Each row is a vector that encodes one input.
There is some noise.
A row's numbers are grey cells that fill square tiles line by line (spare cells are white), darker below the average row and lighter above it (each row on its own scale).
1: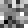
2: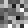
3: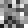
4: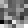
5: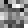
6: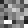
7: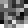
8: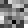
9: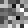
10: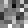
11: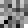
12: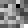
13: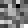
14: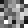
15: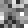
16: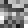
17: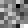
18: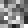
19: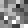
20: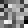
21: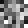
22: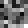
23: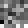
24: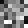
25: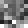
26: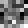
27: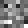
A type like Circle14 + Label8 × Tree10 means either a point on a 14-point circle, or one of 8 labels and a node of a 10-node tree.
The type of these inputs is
Line5.
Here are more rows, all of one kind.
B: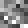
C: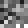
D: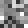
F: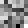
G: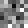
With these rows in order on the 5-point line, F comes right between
B and D.
